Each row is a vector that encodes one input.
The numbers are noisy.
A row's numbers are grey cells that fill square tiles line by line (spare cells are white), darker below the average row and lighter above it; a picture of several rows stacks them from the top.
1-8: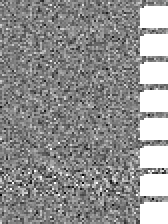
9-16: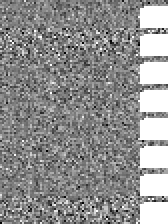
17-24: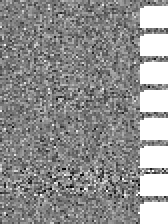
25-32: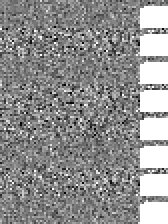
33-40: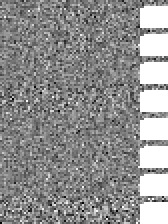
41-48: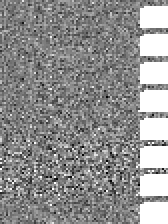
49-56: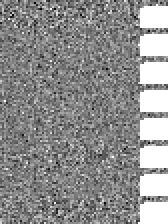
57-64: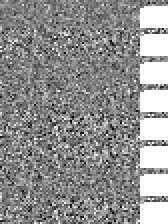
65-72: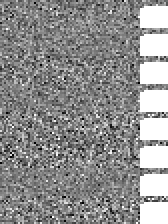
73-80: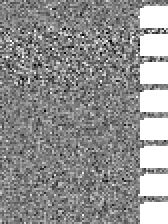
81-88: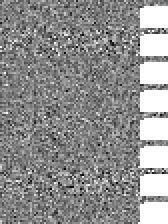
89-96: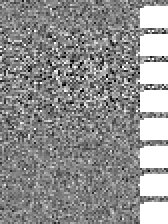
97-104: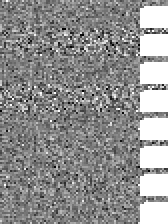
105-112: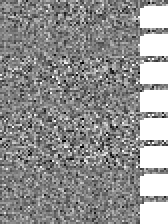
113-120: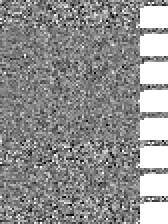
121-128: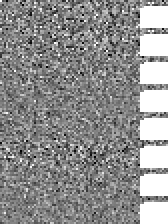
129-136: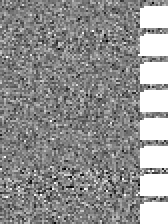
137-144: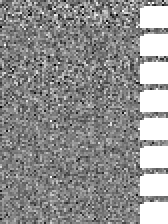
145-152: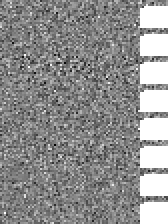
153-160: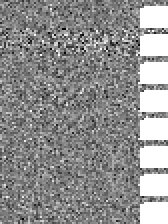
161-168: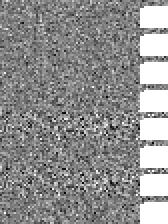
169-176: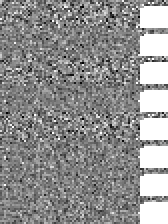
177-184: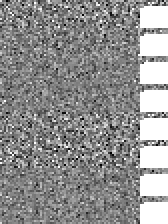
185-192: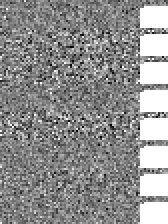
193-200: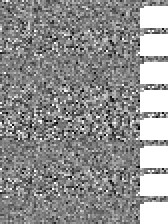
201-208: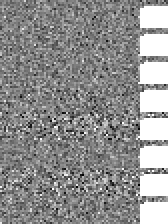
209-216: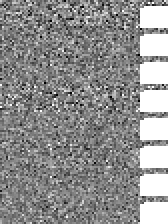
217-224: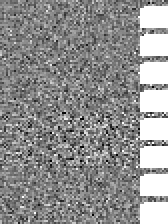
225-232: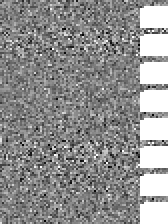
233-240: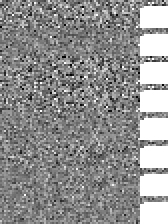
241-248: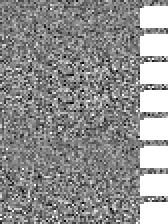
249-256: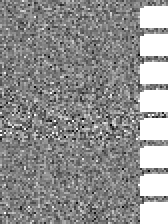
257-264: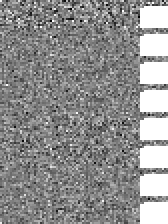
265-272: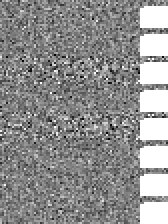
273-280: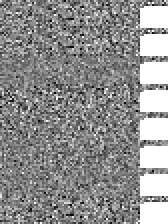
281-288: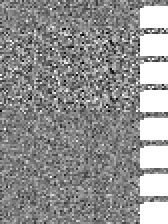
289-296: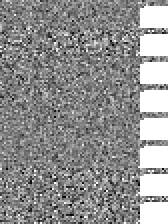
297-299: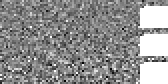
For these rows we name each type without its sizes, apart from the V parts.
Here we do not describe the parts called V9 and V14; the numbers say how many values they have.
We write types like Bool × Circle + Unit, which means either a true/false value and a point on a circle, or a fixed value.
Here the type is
Line × (Line + V14) + V9.
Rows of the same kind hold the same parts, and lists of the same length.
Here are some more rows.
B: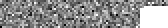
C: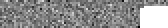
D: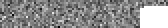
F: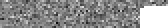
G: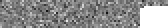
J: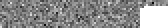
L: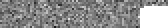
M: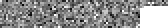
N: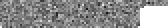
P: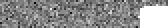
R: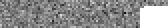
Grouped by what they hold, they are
B, M
C, F, G, J
D, L, N, P, R

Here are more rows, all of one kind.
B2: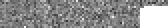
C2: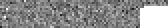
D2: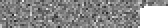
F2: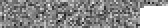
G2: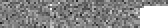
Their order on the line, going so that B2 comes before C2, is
D2, F2, B2, C2, G2.
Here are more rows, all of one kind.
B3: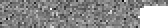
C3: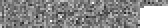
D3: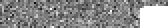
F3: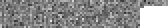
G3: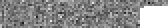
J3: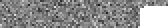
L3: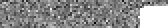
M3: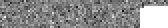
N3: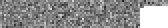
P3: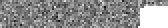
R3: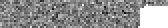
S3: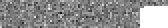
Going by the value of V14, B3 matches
N3 and P3.
